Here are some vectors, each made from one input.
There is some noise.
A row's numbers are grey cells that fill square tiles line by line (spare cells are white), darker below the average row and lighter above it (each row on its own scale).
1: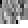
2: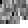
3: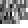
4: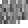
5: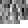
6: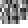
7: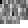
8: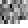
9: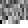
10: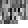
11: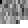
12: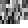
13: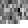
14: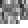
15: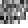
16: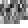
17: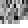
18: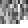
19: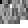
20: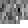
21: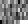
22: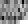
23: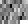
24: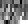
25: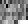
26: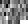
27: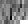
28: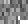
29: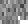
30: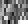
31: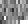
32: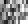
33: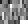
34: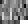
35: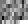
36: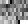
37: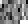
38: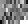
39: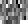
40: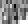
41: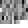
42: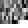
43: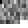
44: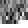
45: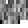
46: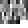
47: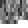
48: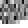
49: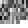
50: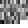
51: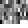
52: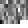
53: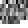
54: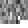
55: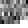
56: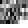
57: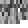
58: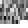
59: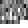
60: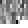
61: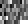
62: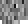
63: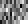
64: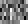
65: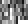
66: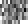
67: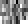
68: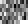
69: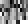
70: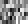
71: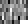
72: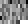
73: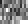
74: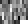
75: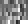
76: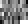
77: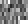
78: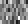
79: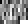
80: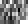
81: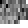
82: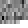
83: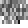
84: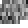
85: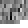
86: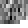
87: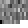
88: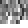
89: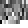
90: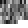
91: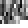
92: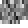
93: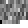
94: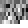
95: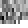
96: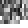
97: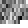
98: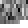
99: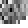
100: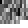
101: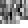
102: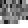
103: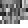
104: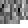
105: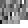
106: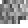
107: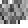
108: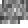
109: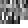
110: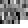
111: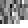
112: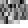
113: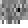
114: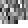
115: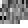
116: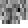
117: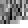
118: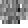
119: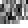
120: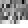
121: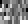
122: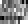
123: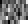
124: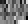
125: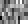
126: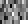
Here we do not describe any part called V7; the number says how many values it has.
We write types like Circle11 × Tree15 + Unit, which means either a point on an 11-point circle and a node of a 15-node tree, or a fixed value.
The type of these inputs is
(Circle5 + Tree9) × V7.
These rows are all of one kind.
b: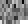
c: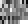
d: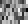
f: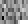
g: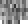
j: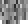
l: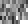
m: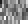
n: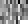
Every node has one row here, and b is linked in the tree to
c and d.
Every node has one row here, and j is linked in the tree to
c and g.
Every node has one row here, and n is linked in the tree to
c and l.
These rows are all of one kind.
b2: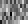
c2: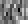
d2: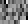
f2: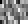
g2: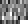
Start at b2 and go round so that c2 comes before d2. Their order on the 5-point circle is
b2, c2, d2, g2, f2.
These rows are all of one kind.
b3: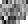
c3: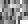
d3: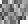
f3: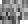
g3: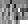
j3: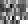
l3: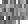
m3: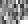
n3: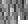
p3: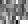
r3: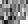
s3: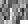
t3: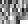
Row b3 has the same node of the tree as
d3, f3 and r3.
